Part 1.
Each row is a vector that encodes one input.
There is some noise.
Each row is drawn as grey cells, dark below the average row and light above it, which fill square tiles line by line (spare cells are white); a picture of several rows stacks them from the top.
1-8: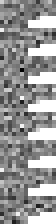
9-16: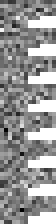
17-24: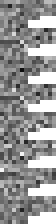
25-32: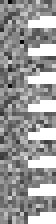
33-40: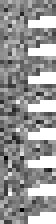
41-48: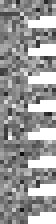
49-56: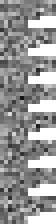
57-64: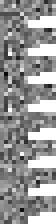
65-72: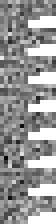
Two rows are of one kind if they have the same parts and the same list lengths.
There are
2 kinds of row.
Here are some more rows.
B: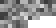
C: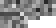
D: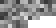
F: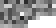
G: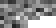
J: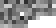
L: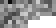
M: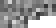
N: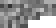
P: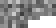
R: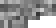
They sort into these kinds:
B, C, D, F, G, J, L
M, N, P, R

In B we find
one of 9 labels.
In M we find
a point on an 8-point line and a point on a 9-point line.
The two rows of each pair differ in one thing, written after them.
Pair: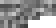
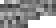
the place on the 8-point line
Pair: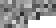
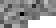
the place on the 9-point line
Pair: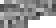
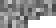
the place on the 8-point line
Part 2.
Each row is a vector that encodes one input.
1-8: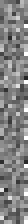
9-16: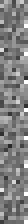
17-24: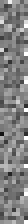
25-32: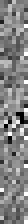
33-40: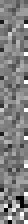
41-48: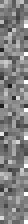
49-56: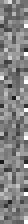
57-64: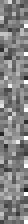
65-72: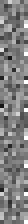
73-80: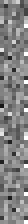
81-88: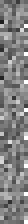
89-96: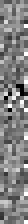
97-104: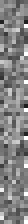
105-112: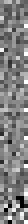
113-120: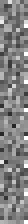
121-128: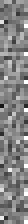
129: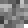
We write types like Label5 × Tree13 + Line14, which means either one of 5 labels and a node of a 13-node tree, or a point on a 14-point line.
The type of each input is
Bool × Label8 + Unit.
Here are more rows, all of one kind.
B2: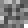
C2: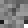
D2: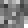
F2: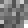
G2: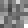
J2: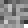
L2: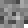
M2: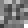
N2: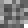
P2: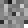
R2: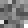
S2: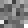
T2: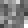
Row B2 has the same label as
C2, M2 and N2.
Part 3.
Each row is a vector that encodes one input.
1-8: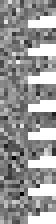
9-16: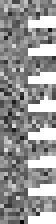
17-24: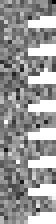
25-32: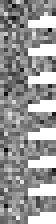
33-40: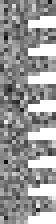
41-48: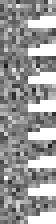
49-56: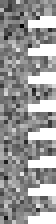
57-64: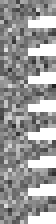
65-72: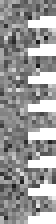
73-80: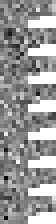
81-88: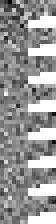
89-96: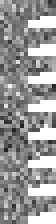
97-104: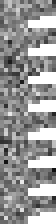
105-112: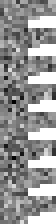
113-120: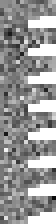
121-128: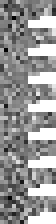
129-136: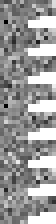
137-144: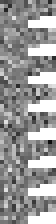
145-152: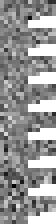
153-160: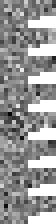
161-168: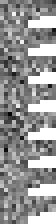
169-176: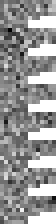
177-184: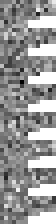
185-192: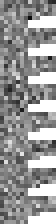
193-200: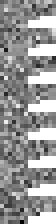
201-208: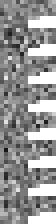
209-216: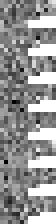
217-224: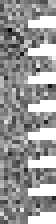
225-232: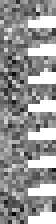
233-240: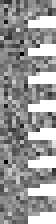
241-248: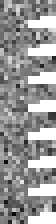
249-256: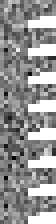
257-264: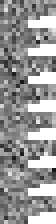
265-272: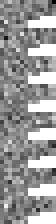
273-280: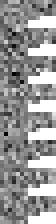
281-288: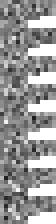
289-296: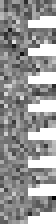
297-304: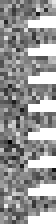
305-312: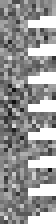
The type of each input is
(Circle20 + Unit) × Label9.
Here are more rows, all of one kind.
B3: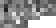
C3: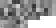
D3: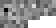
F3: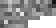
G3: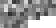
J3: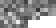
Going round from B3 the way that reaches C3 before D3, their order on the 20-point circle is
B3, J3, F3, G3, C3, D3.
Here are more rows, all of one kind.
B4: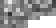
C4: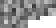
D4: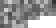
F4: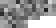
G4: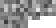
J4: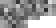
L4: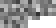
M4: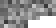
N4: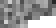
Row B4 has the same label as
F4 and J4.
